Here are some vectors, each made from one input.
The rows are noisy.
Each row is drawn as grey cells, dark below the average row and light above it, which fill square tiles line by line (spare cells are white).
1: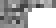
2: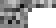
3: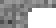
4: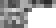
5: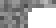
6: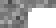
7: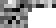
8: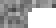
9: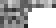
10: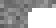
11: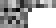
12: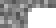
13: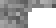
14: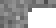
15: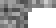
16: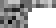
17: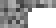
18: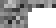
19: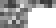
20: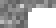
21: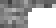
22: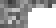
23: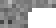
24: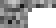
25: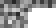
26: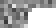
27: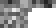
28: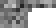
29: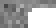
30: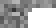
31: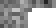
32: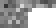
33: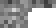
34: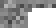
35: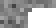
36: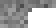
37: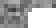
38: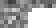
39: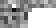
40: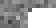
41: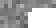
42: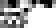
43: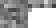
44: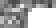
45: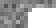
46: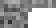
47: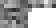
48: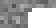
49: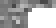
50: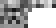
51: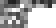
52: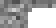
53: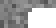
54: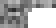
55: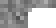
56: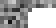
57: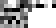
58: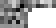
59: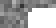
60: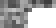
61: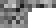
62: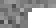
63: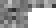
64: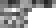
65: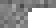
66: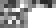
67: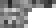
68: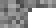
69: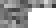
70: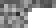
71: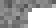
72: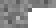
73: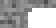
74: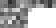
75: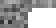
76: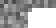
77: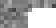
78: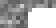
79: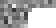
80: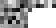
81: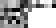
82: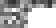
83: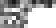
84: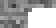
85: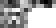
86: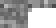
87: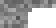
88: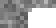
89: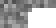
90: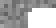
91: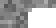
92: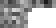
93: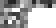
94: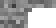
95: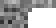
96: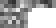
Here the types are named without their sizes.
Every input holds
a list of points on a circle.
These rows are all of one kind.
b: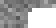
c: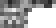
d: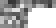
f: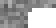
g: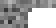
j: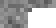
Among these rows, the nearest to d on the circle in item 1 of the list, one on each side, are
b and f.
